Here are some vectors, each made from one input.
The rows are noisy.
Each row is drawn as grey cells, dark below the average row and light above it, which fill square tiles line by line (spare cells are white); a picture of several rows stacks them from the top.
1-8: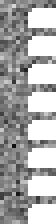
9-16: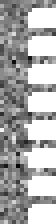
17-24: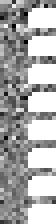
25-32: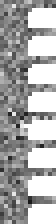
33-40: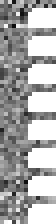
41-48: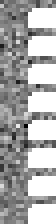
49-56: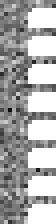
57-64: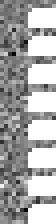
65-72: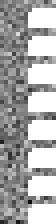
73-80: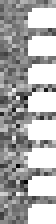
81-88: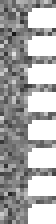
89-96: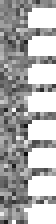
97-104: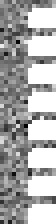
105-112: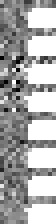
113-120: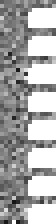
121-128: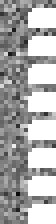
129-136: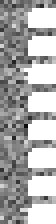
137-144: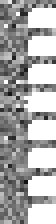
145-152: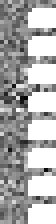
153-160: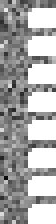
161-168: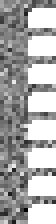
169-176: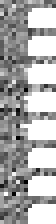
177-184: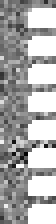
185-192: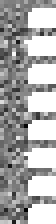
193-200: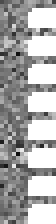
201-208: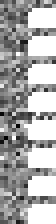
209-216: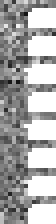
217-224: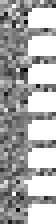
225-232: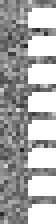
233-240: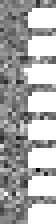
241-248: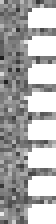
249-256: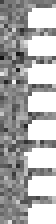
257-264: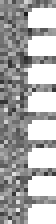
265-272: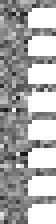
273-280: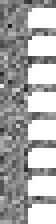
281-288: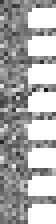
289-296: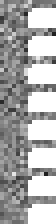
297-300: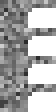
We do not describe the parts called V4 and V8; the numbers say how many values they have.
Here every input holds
either a point on a 7-point line and a node of a 9-node tree, or a value of V4 and a value of V8.
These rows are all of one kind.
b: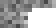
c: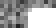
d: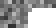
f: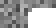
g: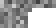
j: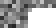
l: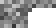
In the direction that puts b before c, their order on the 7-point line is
g, b, l, f, j, c, d.
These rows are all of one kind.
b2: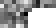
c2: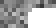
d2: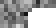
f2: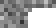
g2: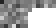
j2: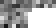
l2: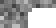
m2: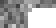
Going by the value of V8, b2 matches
d2 and g2.
